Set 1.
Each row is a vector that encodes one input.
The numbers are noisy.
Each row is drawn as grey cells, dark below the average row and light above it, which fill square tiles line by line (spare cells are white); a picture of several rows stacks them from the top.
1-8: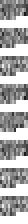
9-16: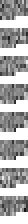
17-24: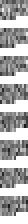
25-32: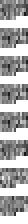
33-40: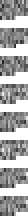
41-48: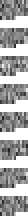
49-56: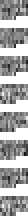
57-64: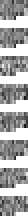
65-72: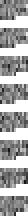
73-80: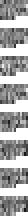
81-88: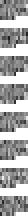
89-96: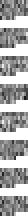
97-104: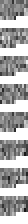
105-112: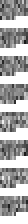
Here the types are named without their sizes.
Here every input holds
a point on a circle.
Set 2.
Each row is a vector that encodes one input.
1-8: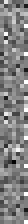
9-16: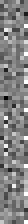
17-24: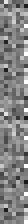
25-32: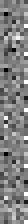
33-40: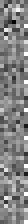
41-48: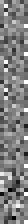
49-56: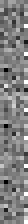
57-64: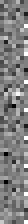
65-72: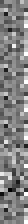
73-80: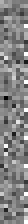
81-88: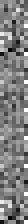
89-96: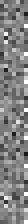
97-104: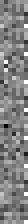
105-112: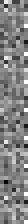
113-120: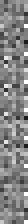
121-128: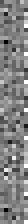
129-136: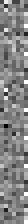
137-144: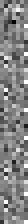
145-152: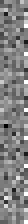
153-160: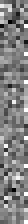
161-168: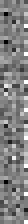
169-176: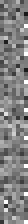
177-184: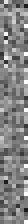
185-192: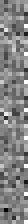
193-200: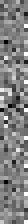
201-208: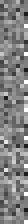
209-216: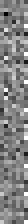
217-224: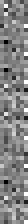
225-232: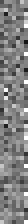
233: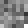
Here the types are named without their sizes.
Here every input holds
either a fixed value, or a node of a tree.
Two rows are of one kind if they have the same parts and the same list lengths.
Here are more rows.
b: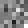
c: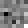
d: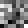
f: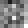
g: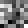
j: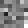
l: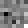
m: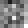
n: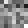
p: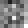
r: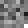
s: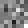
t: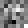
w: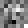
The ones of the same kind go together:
b, c, f, j, l, m, n, p, r, s, t, w
d, g

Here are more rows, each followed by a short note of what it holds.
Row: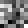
a fixed value
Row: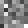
a node of a tree
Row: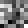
a fixed value
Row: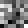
a fixed value
